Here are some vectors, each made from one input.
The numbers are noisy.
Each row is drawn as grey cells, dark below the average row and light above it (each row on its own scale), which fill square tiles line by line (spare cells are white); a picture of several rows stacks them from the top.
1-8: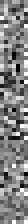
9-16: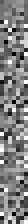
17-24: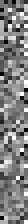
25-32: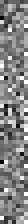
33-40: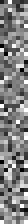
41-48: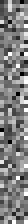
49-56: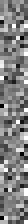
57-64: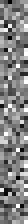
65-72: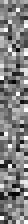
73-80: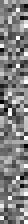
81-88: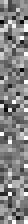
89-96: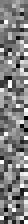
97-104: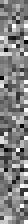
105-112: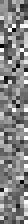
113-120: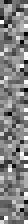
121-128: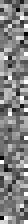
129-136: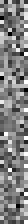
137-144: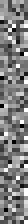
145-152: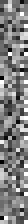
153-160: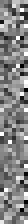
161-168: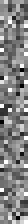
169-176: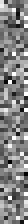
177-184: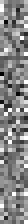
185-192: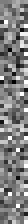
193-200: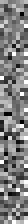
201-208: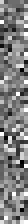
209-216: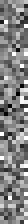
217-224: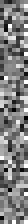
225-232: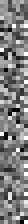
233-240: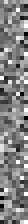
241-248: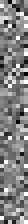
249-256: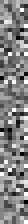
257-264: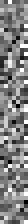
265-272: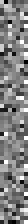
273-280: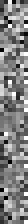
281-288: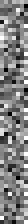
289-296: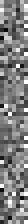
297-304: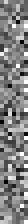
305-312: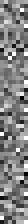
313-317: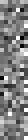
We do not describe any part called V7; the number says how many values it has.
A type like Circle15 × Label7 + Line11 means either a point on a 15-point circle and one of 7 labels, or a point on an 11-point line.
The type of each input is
(Line11 + V7) × V7 + List2(Line6).
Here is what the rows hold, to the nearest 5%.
About 50% of them hold a value of V7, together with either a point on an 11-point line, or a value of V7. The rest are lists of up to two points on a 6-point line: a few of all rows are empty, 25% hold one and 25% two.
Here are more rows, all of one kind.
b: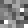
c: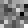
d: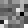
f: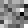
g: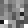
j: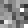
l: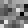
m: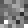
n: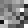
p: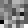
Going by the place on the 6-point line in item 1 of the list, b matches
g, j and m.
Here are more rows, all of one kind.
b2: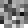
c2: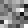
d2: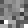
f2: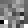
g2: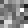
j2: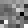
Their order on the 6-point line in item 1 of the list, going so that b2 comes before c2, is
b2, f2, d2, g2, c2, j2.
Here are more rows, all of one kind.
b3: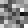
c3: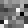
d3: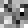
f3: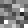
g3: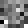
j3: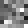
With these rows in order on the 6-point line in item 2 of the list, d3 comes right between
b3 and g3.
